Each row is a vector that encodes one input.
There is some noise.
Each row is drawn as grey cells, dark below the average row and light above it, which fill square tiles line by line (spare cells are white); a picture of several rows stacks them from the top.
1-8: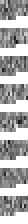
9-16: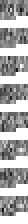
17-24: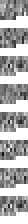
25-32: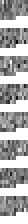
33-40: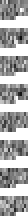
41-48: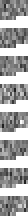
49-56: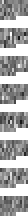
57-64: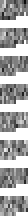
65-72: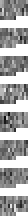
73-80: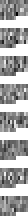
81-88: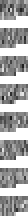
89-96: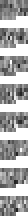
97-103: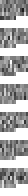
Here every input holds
a point on a 4-point line and a true/false value, together with a list of up to three points on a 5-point line.
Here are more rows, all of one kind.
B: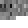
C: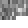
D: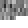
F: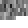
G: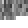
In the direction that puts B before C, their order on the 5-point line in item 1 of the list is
D, F, B, G, C.
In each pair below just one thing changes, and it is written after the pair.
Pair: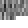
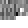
the true/false value
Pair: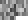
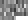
the place on the 4-point line
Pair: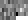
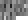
the true/false value
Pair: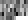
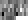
the place on the 5-point line in item 1 of the list
